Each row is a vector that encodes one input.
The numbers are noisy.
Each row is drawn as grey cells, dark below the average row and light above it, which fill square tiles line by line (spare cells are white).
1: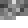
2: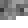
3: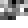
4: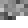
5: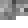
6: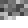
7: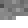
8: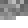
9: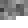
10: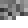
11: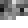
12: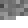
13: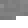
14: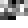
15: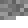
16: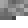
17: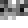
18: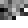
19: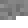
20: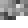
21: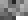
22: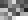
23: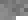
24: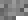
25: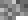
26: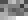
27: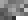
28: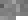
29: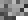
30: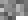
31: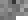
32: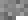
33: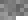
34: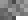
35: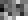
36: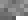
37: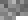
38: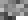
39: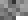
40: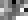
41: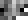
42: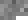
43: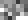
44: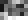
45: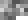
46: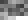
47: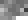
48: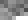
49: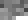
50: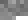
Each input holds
a point on each of two 6-point lines and a true/false value.
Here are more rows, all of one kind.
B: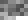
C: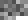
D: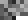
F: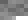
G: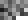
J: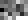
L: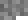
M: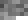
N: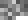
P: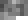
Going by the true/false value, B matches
C, F and J.
